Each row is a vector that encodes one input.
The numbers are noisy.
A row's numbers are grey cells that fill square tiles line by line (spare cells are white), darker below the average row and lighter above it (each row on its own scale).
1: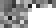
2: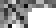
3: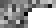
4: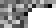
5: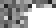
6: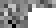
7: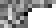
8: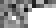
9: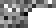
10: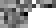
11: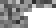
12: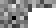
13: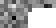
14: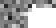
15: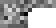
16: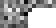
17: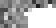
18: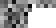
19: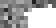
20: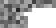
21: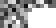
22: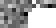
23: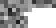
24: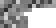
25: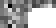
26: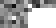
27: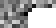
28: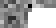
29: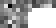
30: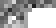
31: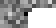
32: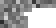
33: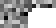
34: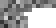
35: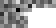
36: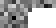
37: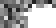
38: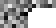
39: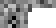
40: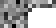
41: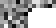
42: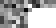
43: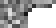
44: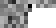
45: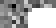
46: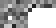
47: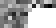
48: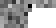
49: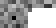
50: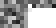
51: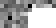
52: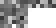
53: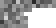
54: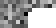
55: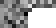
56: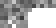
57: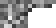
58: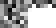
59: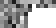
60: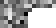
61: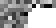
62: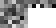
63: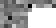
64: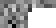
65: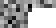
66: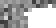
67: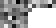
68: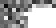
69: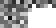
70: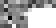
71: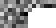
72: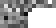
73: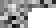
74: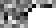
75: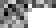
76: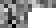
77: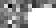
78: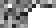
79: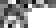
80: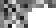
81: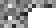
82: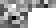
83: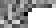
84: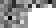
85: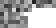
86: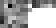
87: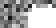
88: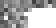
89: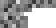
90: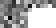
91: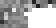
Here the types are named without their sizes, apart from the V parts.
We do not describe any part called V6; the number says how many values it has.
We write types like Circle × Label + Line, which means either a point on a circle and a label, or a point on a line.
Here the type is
Bool × (Line + V6).
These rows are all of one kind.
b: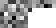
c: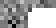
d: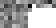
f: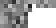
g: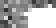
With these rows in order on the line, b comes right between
c and g.
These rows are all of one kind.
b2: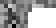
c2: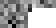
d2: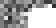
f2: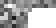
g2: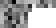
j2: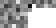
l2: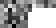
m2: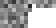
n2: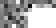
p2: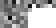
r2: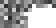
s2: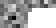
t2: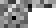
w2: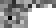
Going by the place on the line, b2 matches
d2, l2, n2 and r2.
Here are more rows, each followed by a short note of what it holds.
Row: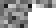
a point on a line and a true/false value
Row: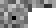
a point on a line and a true/false value
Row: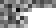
a point on a line and a true/false value
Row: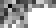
a true/false value and a value of V6
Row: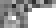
a true/false value and a value of V6
